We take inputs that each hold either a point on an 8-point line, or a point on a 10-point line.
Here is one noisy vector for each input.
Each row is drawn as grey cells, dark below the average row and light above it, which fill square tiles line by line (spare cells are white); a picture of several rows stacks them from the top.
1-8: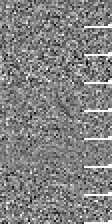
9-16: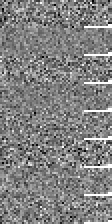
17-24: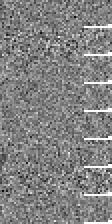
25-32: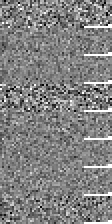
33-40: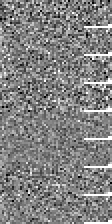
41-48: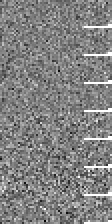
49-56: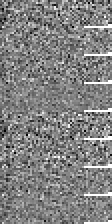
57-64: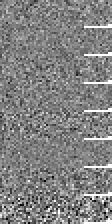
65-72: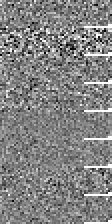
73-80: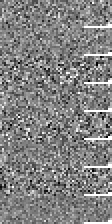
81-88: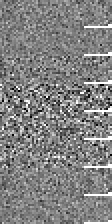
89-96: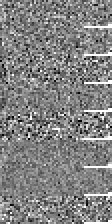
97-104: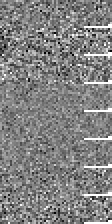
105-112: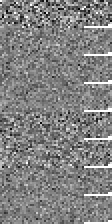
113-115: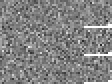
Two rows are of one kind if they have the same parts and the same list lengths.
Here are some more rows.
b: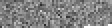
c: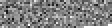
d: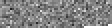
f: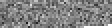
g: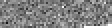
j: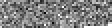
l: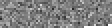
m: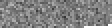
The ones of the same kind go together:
b, c, d, f
g, j, l, m

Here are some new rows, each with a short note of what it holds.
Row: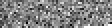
a point on a 10-point line
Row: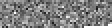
a point on an 8-point line
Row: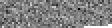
a point on a 10-point line
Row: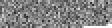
a point on an 8-point line
